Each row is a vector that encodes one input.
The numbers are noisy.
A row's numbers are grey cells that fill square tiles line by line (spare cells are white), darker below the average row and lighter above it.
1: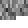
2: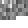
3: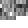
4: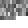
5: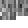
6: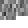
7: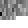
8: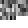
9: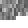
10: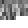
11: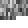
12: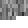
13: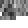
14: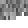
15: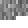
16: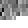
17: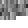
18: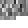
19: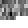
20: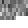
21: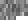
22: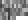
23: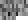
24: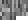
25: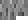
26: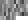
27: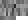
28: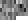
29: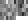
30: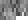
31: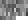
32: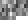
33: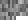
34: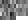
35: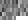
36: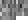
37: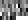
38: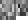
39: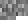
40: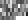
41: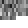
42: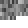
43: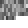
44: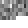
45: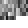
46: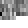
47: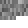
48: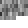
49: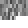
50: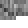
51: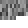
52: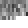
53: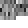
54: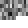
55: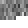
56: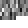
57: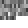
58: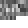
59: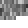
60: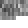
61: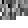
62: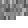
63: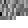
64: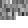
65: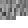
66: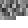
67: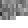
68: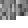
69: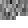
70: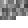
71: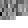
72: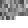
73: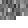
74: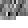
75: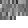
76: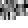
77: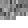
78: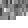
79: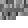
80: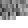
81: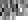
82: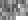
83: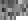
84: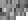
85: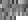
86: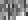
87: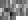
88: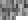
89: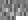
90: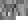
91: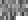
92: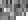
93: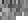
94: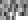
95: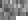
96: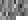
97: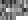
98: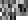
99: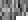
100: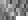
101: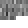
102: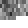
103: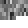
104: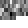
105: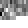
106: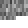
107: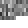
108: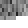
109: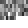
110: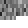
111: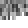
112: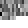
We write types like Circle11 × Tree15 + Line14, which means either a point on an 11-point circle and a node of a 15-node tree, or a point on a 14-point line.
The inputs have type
(Line7 + Tree11) × Tree11.
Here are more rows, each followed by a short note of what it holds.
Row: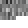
a point on a 7-point line and a node of an 11-node tree
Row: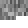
a point on a 7-point line and a node of an 11-node tree
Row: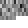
a point on a 7-point line and a node of an 11-node tree
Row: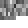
a node of each of two 11-node trees
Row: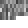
a node of each of two 11-node trees
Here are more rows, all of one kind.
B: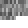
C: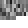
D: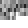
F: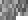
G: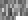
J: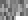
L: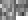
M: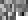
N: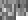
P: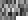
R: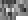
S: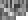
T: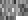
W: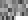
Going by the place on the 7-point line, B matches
C, P, R and T.
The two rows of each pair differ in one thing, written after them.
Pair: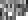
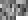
the place on the 7-point line
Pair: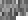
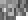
the place on the 7-point line
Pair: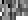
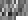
the node of the tree
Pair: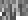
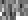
the place on the 7-point line
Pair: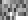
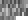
the node of the tree
